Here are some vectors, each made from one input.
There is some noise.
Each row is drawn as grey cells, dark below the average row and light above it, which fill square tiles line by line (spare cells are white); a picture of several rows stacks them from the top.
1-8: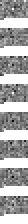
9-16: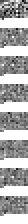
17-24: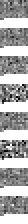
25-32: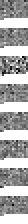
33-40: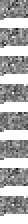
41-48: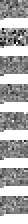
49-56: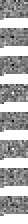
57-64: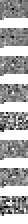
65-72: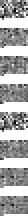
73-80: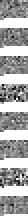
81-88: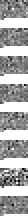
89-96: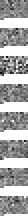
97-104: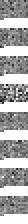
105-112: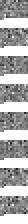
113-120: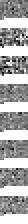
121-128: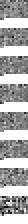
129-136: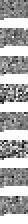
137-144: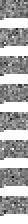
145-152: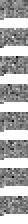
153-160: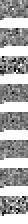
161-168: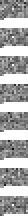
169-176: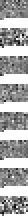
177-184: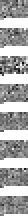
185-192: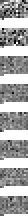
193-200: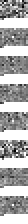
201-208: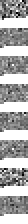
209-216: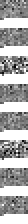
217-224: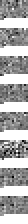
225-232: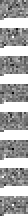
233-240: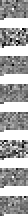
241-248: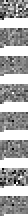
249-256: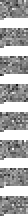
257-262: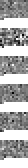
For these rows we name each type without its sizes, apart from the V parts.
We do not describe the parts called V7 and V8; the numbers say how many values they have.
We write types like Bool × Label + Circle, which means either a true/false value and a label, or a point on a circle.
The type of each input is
Bool × Circle × (Line + V7) + V8.
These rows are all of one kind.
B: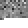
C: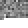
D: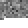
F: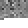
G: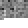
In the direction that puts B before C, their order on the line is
B, C, D, G, F.
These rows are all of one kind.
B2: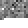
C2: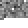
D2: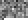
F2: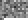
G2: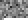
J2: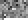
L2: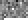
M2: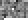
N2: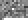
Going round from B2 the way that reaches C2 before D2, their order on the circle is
B2, L2, C2, F2, M2, D2, G2, N2, J2.
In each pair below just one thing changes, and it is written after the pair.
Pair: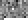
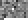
the true/false value
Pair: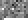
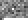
the value of V7
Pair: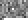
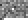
the true/false value
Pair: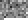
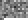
the true/false value
